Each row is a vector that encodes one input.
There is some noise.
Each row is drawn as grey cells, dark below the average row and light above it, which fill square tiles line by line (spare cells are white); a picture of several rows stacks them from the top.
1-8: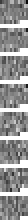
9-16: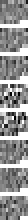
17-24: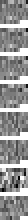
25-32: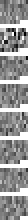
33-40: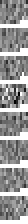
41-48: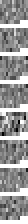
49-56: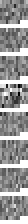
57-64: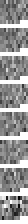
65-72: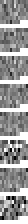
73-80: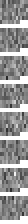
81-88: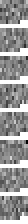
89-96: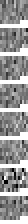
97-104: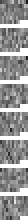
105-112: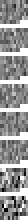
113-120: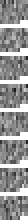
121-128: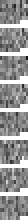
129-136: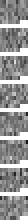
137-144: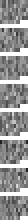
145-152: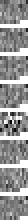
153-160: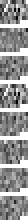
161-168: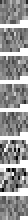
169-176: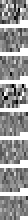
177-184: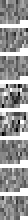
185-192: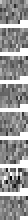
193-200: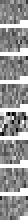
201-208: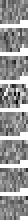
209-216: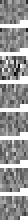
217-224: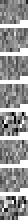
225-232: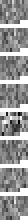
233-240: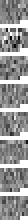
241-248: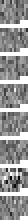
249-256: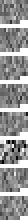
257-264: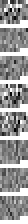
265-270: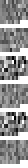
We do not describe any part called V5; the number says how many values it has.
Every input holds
either a point on each of two 3-point lines, or a point on a 19-point line and a value of V5.
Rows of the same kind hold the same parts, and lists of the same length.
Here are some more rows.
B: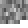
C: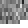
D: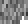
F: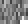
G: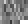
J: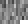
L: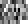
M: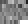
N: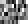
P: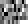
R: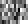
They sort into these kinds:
B, C, D, F, G, J, M
L, N, P, R

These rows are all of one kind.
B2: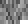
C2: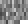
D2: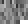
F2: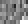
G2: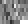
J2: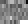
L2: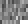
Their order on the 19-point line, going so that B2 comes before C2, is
F2, B2, G2, L2, D2, J2, C2.
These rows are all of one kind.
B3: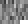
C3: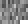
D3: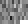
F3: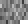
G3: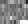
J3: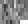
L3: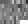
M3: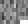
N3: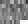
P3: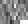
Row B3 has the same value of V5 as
C3 and D3.
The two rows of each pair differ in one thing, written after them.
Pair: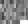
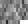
the value of V5
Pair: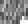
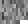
the place on the 19-point line
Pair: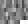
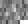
the place on the 19-point line
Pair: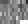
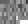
the place on the 19-point line
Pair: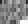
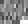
the value of V5
